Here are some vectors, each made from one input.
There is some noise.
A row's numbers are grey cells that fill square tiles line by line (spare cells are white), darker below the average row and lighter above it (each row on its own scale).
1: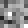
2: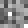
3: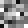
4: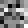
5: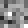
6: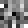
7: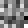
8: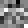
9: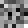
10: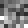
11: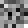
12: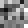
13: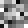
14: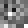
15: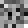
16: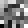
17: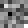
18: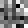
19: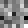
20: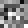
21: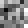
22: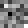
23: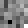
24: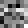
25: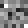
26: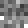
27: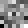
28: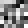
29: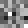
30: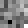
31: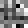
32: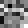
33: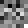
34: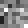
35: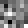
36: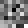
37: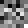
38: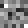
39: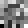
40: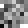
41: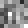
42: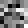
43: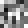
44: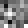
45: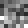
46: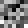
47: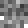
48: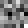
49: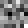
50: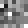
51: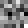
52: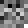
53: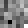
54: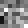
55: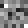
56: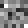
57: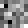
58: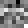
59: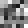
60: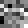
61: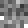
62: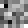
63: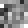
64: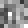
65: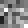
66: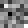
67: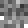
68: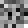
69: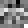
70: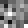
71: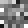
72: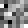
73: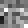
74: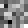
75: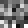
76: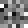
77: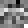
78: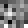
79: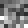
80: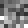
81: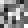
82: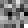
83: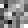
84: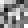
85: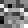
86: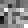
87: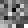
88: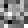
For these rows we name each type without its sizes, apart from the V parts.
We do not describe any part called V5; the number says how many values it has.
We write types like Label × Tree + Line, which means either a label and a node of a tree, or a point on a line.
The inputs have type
(Bool × Bool × Bool + Unit) × V5 + Line.
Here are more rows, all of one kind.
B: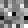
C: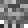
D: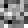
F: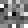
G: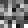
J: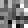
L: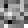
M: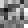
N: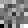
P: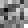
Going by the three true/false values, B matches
G and J.
